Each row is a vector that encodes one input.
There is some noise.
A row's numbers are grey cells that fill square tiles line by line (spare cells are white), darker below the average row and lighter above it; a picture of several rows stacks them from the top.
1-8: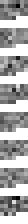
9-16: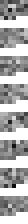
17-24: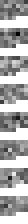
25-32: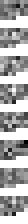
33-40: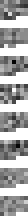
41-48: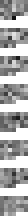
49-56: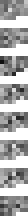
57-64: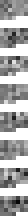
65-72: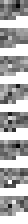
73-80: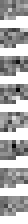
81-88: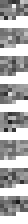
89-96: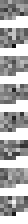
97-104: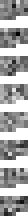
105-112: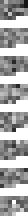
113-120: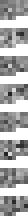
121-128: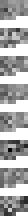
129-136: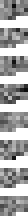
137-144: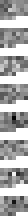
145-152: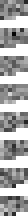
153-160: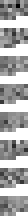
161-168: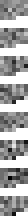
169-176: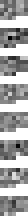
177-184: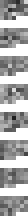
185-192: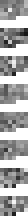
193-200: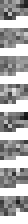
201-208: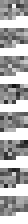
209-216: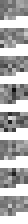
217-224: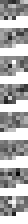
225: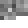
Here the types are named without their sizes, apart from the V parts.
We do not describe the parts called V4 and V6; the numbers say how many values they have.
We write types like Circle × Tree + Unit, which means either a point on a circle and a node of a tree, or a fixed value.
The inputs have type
(Bool × V4 + V6) × Label × Line.
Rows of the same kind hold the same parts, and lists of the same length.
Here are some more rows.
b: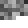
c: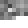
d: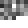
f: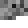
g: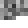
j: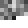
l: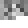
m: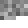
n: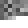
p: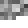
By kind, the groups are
b, c, f, g, m, n
d, j, l, p

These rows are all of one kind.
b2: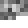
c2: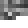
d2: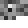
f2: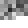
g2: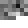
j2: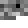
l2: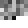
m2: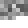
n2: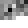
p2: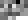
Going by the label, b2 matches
d2 and n2.
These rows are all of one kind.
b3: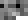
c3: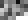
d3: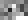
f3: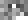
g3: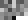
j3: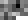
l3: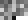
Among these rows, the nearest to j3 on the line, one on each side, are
f3 and g3.
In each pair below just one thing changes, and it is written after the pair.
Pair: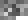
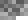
the value of V4
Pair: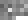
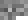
the label
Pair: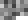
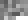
the value of V4
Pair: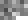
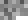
the true/false value
